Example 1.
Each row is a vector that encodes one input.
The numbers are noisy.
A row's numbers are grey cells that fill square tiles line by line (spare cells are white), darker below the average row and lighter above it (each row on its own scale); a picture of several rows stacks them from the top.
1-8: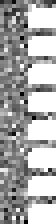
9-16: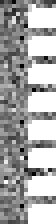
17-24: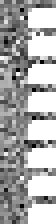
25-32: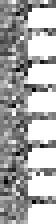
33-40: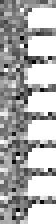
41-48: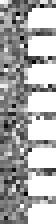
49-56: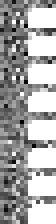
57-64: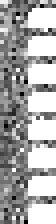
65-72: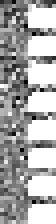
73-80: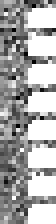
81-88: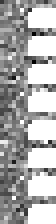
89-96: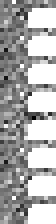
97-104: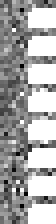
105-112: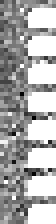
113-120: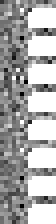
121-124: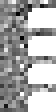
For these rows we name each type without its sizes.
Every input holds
a point on a line.
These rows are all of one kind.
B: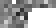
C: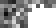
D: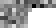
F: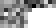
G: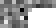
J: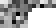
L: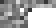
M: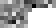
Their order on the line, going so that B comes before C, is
F, M, D, J, B, G, C, L.
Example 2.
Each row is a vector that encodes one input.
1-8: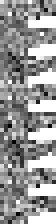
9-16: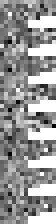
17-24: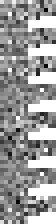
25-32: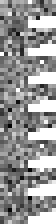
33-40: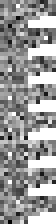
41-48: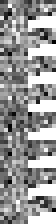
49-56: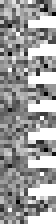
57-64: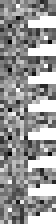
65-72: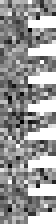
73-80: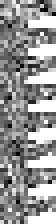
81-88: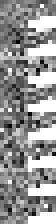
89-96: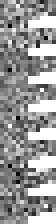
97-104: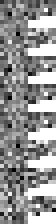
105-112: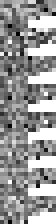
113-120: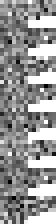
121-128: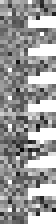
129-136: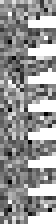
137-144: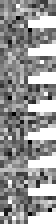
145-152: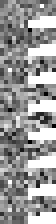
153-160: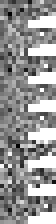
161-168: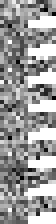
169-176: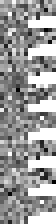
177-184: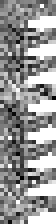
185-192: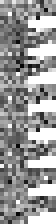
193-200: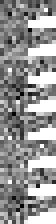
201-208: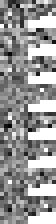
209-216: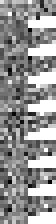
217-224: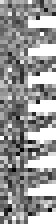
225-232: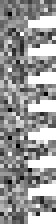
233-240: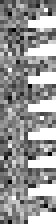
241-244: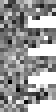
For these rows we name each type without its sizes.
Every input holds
a point on a circle.
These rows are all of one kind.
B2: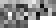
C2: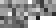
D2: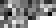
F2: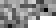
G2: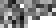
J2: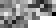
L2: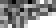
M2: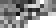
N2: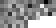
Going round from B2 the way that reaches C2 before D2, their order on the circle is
B2, C2, F2, J2, N2, D2, L2, M2, G2.
